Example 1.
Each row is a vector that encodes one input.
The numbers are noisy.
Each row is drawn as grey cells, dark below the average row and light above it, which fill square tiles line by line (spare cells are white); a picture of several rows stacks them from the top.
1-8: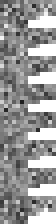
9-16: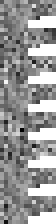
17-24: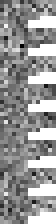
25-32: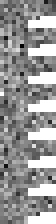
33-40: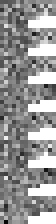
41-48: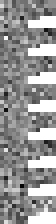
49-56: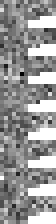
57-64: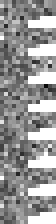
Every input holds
either a point on an 8-point line, or a node of a 9-node tree.
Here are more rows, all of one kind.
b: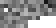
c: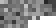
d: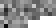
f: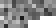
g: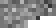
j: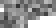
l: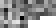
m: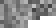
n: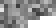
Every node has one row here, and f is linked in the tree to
d and l.
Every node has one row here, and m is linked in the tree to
d, g and n.
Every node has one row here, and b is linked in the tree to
c and g.
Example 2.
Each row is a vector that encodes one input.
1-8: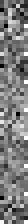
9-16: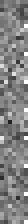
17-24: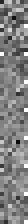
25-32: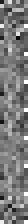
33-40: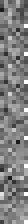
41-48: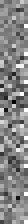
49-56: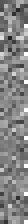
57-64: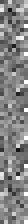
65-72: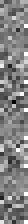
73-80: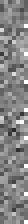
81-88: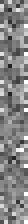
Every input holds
a point on a 6-point line and a true/false value.
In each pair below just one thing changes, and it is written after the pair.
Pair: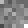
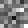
the true/false value
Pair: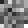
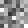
the true/false value
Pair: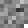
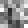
the true/false value
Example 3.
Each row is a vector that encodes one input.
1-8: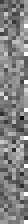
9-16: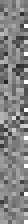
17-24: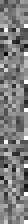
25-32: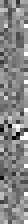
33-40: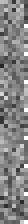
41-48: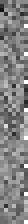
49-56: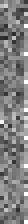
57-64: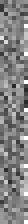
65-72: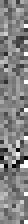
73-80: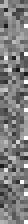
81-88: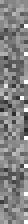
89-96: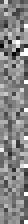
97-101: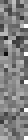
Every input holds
a list of up to two points on a 6-point line.
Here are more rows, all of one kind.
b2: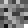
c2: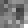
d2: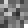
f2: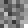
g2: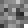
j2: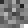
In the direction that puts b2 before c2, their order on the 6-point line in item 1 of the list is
b2, d2, g2, c2, f2, j2.
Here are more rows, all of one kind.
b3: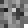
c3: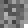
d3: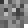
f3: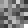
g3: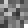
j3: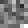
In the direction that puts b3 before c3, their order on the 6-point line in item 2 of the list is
g3, d3, b3, j3, f3, c3.
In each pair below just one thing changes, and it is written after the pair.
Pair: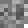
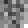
the place on the 6-point line in item 1 of the list
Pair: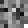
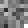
the place on the 6-point line in item 1 of the list
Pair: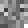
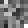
the place on the 6-point line in item 2 of the list
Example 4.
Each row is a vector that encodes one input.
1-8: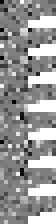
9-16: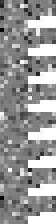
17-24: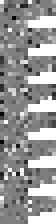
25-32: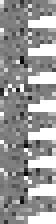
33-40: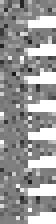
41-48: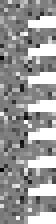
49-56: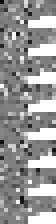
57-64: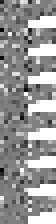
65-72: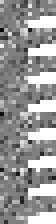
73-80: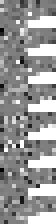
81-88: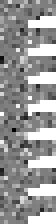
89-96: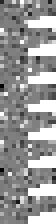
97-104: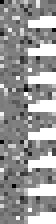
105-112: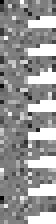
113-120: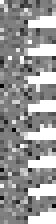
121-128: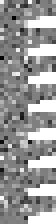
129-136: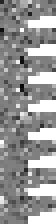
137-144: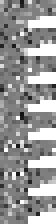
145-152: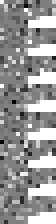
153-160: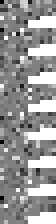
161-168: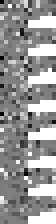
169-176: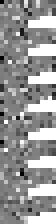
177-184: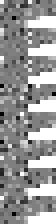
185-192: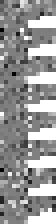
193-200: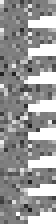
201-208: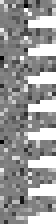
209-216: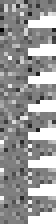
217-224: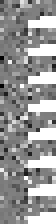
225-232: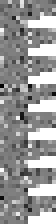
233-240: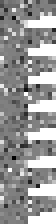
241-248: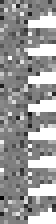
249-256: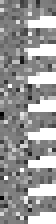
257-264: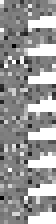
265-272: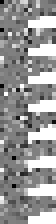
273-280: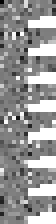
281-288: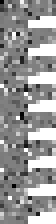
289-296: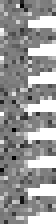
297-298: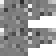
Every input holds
a point on a 10-point line, together with either a fixed value, or a node of a 12-node tree.
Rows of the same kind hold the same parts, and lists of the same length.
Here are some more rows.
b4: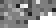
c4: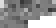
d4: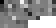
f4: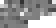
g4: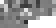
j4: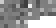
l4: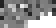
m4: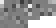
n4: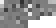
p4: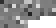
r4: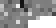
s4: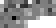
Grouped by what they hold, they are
b4, d4, l4, p4
c4, f4, g4, j4, m4, n4, r4, s4

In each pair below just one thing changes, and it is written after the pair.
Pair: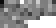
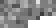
the place on the 10-point line
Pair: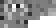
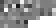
the node of the tree
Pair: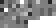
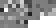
the node of the tree
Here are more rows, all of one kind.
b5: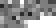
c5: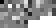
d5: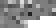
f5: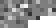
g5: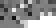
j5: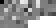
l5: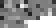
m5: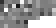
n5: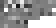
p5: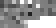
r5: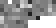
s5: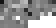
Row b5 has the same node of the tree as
r5 and s5.
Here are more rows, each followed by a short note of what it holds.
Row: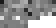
a point on a 10-point line and a node of a 12-node tree
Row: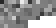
a point on a 10-point line and a node of a 12-node tree
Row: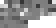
a point on a 10-point line
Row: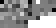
a point on a 10-point line and a node of a 12-node tree
